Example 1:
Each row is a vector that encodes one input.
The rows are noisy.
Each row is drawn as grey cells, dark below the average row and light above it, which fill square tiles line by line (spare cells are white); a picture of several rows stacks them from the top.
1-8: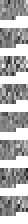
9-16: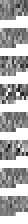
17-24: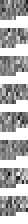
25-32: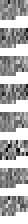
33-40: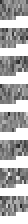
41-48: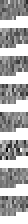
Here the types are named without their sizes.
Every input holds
three true/false values.
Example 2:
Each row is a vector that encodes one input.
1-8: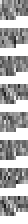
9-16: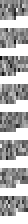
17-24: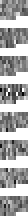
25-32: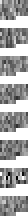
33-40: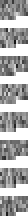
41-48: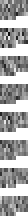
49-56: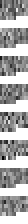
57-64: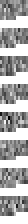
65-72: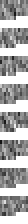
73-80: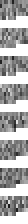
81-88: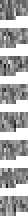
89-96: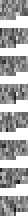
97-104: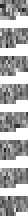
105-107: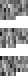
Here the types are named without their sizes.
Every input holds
four true/false values.
